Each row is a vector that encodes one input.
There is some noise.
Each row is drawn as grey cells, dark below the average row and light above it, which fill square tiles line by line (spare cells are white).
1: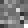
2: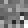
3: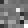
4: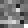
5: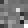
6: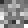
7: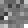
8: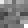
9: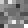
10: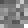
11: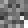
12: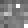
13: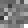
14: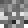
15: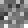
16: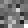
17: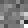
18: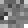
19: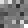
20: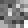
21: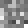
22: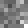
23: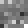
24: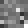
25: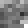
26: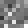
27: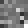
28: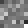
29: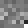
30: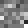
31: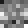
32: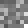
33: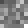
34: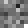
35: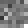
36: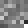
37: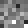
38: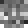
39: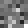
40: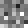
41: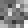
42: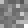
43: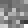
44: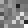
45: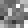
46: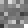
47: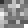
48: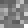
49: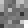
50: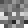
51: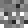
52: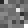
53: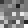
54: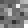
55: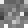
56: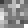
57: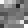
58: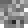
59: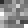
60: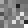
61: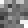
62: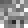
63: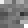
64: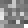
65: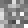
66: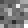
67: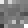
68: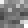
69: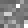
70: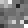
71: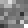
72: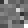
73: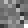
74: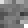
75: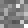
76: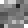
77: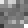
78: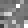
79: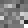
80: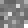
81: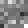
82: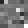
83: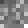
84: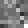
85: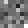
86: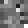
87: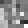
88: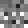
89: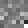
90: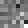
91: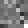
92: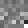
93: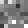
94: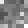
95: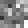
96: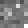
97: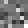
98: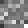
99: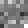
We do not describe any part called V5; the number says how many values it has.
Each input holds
a value of V5, together with either one of 6 labels, or four true/false values.
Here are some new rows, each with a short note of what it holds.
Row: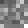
one of 6 labels and a value of V5
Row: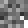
one of 6 labels and a value of V5
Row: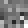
one of 6 labels and a value of V5
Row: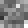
one of 6 labels and a value of V5
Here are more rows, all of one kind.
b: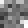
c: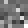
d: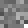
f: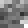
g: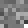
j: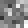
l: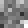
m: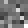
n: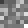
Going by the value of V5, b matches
f and l.
